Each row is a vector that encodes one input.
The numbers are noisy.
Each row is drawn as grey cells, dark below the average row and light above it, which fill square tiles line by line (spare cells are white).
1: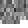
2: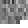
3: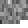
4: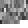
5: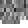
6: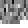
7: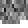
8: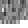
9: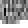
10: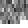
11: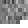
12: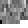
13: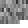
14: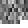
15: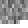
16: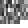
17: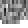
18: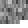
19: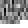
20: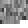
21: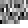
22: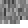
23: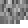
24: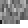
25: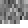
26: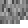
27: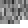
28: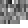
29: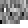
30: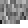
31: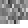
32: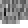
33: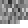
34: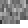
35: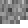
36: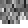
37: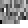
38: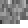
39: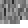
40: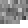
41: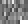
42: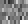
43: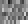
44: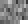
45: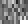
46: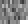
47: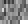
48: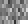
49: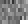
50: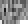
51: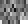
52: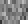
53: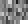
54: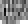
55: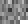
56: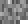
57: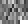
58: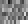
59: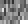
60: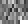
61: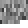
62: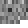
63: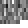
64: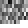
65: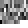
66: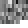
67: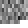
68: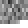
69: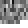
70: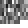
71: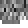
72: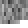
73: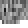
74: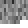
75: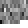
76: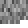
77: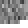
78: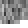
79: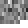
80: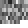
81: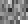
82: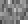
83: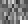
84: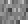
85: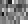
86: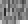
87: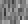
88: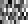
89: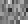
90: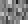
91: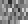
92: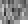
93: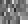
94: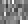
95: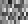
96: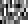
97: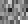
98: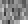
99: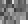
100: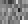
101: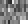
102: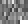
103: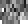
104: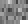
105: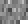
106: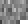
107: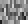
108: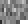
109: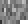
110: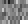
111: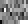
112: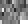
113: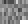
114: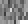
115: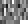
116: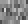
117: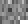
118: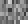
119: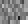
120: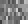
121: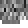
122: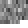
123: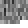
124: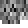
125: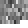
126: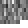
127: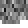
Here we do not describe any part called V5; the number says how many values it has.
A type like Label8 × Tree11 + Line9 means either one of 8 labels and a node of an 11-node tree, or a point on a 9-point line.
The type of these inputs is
(Line4 + V5) × List2(Line6).
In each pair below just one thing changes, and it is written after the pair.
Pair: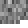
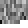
the place on the 4-point line
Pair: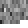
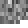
the place on the 4-point line
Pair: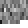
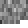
the place on the 4-point line
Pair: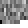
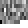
the place on the 6-point line in item 1 of the list
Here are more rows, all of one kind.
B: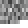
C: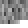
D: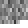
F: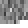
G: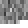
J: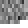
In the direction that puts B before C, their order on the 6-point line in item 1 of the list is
B, J, G, F, C, D.
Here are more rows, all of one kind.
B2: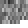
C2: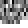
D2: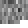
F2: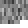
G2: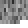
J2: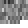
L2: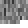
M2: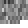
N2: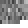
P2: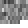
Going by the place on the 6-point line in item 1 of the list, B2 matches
D2, F2, G2 and N2.
